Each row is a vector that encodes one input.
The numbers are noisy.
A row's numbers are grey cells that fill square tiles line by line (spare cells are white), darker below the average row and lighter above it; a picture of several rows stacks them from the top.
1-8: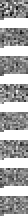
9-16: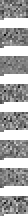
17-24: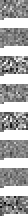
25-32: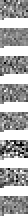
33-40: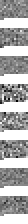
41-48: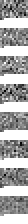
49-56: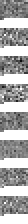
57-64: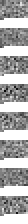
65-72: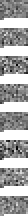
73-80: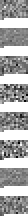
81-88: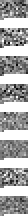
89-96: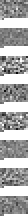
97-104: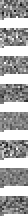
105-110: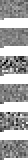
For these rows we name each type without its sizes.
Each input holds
a point on a line, together with either a point on a circle, or a point on a line.
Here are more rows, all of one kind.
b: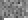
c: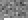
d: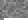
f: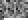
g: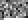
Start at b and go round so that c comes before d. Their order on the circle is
b, f, c, d, g.
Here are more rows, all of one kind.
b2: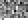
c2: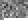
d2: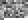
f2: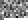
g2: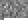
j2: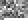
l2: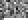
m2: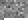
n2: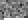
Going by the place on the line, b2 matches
g2, m2 and n2.
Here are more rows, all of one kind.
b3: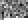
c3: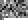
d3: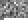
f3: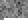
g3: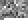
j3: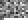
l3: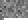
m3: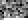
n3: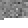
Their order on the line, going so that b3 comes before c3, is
m3, f3, l3, j3, b3, d3, g3, c3, n3.
